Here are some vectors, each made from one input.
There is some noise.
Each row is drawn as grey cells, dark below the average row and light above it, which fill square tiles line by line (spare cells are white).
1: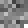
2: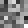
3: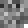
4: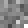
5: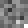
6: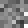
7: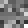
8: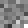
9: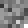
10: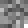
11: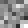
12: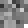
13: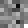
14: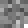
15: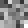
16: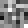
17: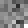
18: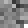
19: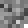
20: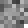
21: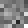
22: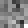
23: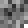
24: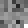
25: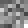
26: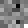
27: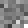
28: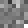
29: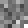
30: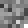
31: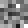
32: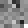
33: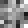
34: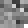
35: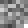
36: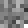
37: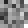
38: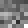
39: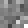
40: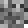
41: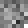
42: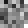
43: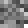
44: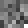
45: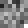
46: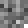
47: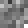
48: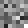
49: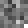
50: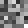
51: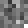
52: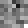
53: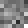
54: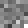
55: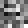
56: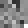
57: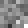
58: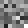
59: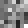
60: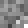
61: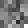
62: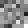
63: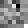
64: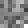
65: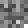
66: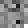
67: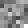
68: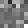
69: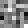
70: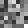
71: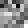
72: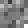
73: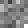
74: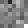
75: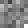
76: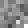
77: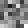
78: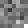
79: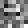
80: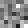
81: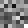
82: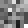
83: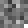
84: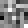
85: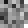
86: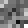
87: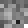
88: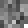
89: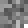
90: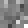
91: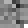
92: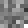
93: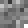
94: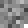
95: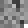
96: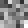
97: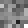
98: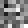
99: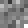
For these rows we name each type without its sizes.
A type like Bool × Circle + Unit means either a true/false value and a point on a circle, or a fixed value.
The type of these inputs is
Bool × Bool × Bool × (Circle + Unit) + Label.
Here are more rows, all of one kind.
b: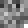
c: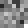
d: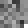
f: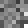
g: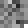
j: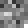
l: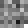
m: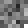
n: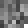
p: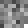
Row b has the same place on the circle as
m and n.
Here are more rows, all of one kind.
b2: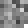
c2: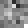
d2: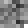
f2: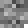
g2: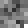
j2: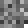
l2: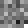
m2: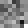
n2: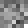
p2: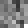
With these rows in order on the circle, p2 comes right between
j2 and m2.
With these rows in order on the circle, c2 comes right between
b2 and f2.
